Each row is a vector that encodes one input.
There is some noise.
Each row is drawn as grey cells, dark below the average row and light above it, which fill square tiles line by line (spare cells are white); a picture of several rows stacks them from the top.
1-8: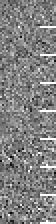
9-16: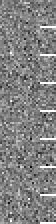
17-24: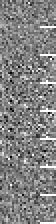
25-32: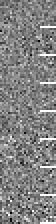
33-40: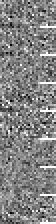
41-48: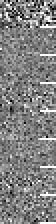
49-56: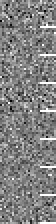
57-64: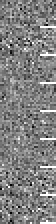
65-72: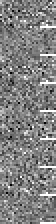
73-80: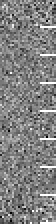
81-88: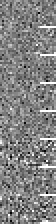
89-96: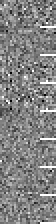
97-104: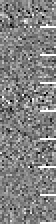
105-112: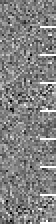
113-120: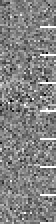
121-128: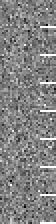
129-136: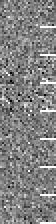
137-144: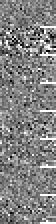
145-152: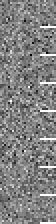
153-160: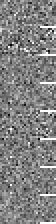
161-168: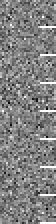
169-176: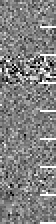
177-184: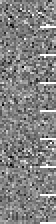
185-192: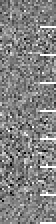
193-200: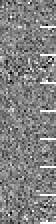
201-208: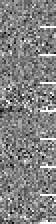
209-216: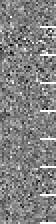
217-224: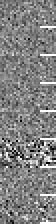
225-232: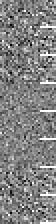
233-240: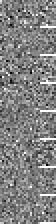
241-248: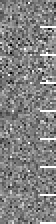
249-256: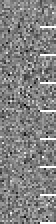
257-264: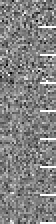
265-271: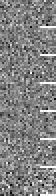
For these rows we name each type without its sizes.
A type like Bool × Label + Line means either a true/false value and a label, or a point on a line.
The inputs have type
List((Label + Line) × Line).
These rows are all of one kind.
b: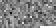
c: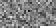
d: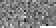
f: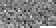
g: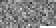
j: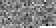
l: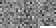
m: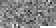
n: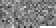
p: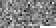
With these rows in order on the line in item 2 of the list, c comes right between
b and l.
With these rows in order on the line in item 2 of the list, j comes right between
l and m.
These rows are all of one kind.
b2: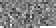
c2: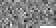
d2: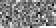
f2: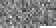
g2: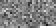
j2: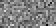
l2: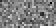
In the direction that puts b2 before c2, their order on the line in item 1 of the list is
g2, b2, c2, l2, j2, f2, d2.
